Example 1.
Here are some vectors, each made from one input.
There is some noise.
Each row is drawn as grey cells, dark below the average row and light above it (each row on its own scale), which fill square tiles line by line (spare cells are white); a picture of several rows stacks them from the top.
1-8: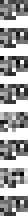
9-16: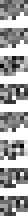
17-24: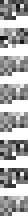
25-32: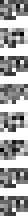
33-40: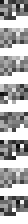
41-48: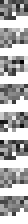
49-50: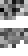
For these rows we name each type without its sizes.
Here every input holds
a label.
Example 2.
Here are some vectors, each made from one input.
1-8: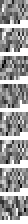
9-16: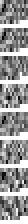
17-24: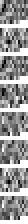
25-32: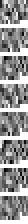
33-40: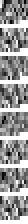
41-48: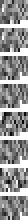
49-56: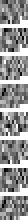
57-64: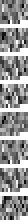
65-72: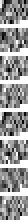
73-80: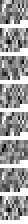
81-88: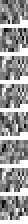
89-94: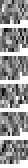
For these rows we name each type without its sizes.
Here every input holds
a point on a circle.
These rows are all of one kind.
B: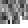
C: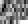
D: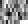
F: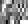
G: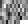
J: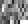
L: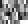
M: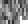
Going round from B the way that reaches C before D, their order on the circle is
B, M, C, L, D, G, F, J.
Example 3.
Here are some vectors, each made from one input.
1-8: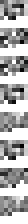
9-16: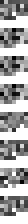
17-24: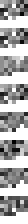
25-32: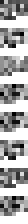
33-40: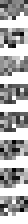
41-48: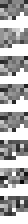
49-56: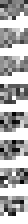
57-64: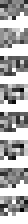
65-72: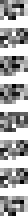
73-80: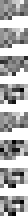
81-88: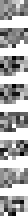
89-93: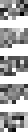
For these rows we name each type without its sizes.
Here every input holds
a label.
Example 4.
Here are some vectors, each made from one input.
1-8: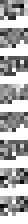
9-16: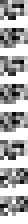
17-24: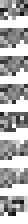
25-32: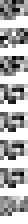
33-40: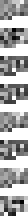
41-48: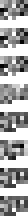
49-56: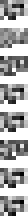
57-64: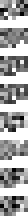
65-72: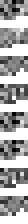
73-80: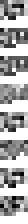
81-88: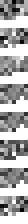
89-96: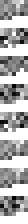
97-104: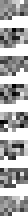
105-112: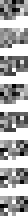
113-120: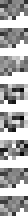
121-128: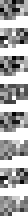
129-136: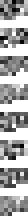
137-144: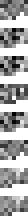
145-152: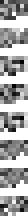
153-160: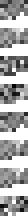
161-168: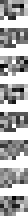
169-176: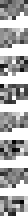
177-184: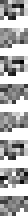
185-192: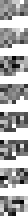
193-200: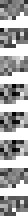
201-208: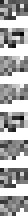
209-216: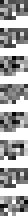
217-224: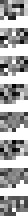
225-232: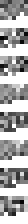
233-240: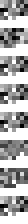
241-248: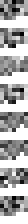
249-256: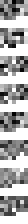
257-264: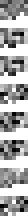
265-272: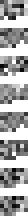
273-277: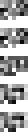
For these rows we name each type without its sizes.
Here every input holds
a label.
